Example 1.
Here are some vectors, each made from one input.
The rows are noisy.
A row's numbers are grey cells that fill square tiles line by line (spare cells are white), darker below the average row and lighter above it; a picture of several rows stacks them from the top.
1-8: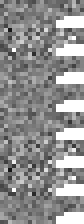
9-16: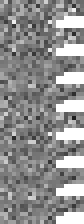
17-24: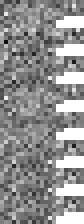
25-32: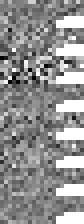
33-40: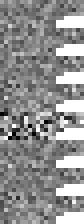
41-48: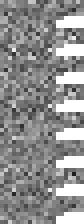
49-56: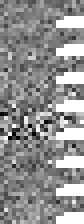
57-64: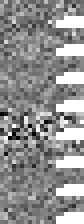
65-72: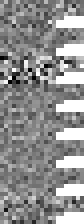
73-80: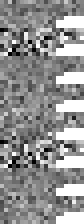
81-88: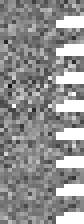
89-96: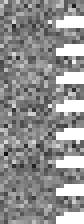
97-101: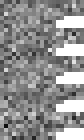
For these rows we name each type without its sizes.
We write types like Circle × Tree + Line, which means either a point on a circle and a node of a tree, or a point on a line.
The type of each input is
List(Line).
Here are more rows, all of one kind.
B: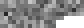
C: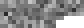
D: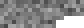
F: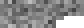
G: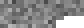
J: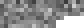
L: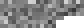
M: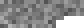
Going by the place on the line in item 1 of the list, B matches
C and L.
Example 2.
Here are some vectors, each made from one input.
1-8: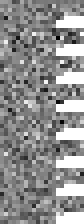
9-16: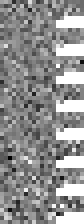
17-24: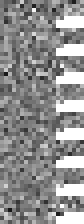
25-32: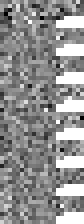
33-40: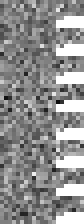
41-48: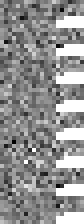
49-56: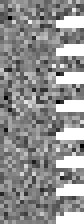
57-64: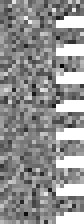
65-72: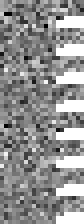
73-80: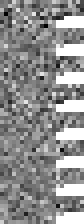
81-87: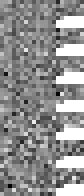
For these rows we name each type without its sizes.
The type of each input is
Bool × Bool × Bool × Bool + Line.
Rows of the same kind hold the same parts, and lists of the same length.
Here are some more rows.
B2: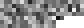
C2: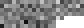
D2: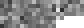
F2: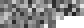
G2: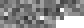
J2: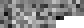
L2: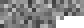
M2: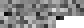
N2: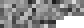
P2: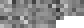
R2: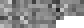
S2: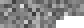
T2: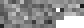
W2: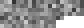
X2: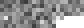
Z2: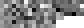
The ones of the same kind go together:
B2, J2, M2
C2, D2, F2, G2, L2, N2, P2, R2, S2, T2, W2, X2, Z2

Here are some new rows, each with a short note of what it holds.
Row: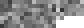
four true/false values
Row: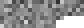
four true/false values
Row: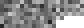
four true/false values
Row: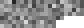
four true/false values
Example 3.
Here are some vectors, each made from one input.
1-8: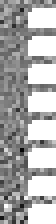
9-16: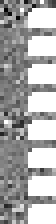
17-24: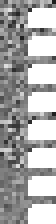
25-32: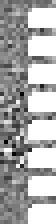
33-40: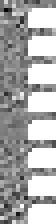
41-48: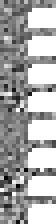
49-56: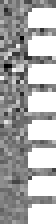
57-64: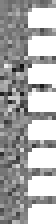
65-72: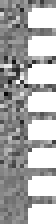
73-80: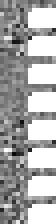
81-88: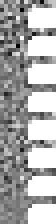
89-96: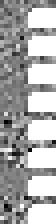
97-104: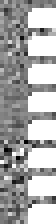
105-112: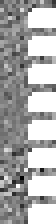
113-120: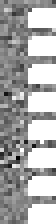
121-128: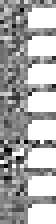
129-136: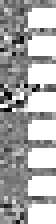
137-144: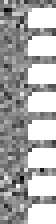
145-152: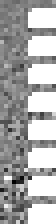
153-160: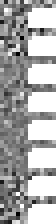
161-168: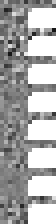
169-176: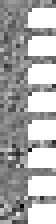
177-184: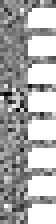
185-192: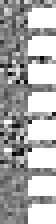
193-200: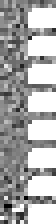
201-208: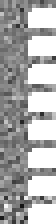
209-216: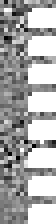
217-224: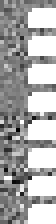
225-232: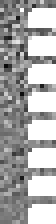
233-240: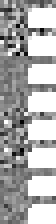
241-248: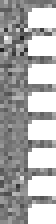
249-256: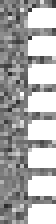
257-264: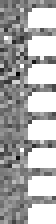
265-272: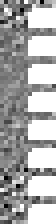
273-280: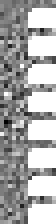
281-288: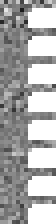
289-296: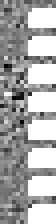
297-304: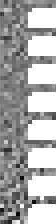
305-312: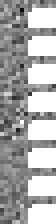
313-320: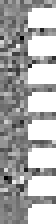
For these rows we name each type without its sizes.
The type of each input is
Bool × (Tree + Unit).
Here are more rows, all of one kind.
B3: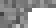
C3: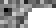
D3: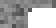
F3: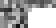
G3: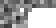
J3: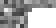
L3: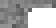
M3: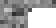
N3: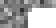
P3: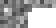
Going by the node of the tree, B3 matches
C3, D3 and L3.
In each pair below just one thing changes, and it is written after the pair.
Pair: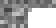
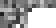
the node of the tree
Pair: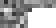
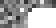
the true/false value
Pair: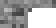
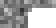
the true/false value
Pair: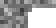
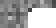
the true/false value
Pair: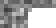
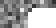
the true/false value
